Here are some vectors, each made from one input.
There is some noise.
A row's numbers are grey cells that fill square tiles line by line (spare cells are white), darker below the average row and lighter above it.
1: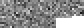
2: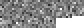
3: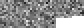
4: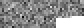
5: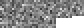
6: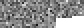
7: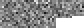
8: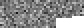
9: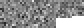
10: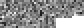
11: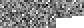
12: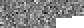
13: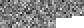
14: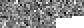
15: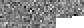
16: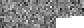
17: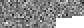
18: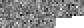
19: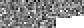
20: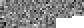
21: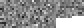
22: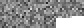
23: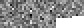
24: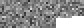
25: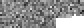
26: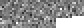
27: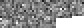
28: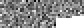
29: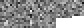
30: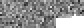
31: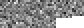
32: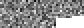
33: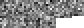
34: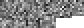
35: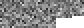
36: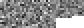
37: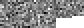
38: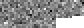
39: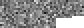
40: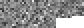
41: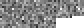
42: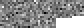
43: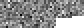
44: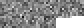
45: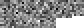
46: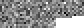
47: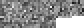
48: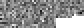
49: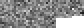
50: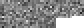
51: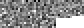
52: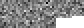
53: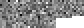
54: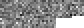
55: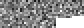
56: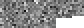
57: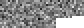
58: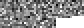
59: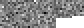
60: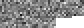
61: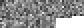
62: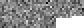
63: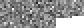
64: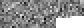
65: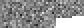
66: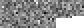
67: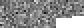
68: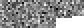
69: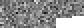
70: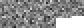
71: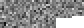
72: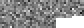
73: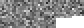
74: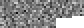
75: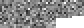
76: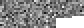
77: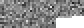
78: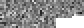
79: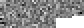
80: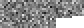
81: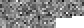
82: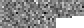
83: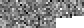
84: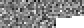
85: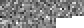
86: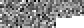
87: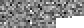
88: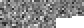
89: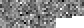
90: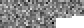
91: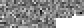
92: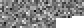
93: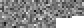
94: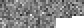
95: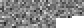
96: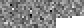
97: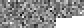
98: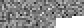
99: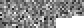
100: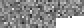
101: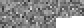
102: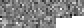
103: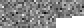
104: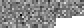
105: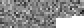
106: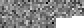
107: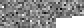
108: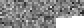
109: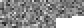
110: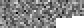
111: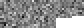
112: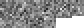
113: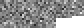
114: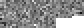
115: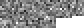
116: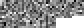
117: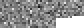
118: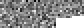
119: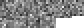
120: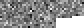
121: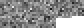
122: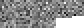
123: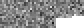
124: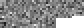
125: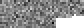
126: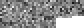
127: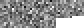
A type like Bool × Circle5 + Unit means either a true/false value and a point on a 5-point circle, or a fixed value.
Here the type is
(Bool × Bool × Bool + Unit) × Line6 + List2(Line5).
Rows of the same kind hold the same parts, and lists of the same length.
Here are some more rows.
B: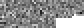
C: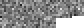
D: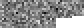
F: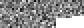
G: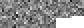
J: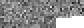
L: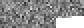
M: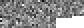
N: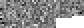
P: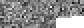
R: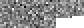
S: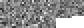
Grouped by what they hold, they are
B, N, S
C, M, R
D
F
G, J, L, P

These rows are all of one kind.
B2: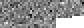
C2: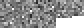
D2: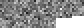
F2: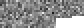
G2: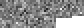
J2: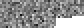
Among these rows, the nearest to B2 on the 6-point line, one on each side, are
C2 and J2.
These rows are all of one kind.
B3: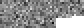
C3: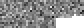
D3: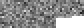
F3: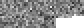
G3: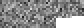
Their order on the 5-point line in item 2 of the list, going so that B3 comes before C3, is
B3, F3, C3, D3, G3.
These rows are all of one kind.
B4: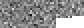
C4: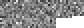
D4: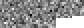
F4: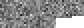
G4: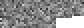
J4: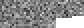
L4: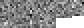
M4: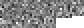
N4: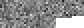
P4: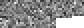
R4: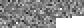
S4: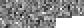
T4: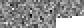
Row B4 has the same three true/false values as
D4, M4, R4 and T4.
